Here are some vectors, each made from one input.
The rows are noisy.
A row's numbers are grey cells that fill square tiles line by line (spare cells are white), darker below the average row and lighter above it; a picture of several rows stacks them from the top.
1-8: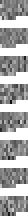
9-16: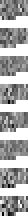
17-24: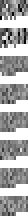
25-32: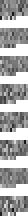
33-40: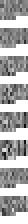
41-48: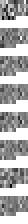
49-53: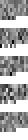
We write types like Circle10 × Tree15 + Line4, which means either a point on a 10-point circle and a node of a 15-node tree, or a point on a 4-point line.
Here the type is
Line7 × Line7 + Tree7 + Unit.
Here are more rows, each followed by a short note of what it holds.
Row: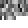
a node of a 7-node tree
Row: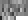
a point on each of two 7-point lines
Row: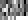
a point on each of two 7-point lines
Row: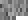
a node of a 7-node tree
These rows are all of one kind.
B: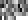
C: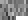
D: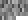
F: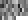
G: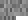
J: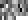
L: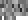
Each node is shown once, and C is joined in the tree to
J.
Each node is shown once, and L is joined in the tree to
B.
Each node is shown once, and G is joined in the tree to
B, D and J.
